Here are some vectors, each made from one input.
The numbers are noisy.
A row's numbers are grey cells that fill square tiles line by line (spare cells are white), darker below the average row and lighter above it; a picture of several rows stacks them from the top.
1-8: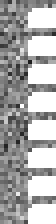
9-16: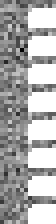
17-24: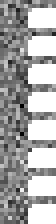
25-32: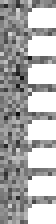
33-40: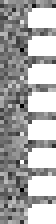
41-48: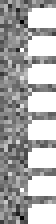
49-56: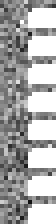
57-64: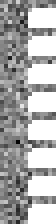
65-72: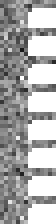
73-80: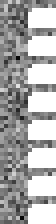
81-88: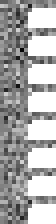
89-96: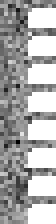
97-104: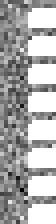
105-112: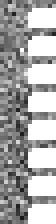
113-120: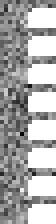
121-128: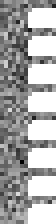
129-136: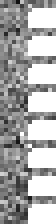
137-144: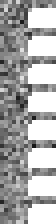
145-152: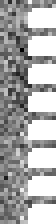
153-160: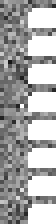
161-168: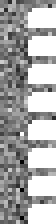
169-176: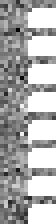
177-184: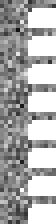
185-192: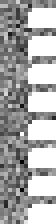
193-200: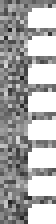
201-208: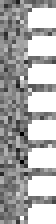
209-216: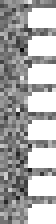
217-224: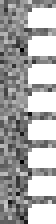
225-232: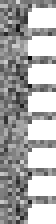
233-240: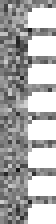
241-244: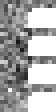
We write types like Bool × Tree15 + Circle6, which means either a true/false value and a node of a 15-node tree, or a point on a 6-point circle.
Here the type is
Bool × Circle5 × (Line6 + Line8) × (Tree8 + Unit).
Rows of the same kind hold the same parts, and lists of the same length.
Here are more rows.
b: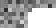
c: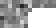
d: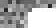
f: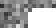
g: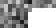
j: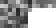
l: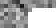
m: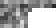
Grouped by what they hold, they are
b, d
c, f, l, m
g
j

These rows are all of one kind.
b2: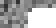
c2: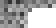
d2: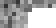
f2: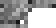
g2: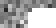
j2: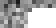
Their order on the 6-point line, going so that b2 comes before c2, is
d2, b2, g2, f2, j2, c2.
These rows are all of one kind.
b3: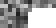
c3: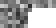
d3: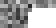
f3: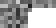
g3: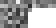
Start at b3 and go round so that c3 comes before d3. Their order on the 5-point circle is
b3, f3, c3, d3, g3.
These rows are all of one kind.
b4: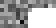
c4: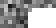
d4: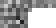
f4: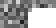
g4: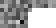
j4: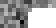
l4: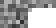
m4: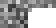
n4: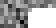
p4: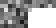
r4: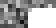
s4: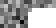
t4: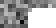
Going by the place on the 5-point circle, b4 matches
g4, j4 and t4.
